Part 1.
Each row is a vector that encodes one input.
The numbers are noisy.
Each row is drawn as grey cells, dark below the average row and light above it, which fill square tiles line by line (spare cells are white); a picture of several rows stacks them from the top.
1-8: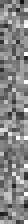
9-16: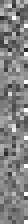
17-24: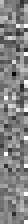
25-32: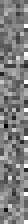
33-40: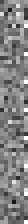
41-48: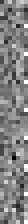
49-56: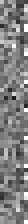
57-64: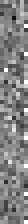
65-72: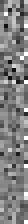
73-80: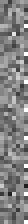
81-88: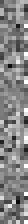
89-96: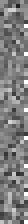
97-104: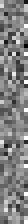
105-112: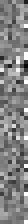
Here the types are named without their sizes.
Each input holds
a point on a circle, a point on a line and four true/false values.
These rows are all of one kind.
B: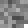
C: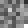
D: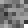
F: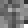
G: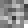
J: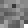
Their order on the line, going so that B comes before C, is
B, G, J, D, C, F.
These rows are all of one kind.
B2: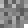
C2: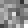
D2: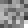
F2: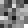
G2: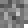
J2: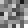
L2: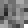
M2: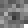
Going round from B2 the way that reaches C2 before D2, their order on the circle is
B2, J2, C2, G2, L2, F2, M2, D2.
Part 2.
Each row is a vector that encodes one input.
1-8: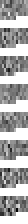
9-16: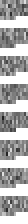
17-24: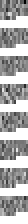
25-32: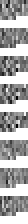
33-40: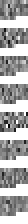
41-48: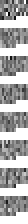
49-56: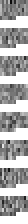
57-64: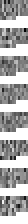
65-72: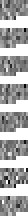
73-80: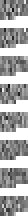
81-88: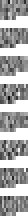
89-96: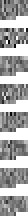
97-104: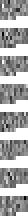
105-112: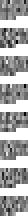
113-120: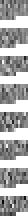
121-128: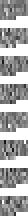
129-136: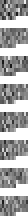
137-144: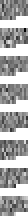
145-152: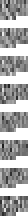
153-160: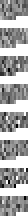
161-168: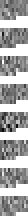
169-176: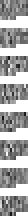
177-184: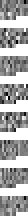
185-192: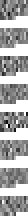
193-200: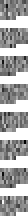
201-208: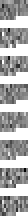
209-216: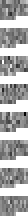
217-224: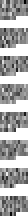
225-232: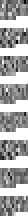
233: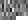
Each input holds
a list of up to three points on a 7-point line.
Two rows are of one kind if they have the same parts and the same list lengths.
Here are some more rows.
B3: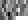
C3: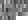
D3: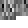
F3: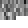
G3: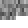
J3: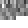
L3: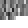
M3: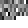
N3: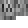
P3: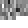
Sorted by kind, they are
B3, L3
C3, D3, F3, N3
G3, J3, P3
M3

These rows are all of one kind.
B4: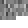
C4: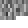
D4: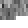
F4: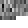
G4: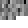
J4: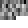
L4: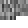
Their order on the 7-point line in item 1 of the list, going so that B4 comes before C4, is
L4, F4, D4, B4, C4, J4, G4.
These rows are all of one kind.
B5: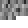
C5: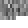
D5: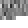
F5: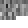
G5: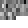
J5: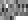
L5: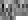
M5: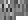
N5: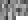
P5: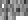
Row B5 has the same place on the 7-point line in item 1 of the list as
G5 and N5.
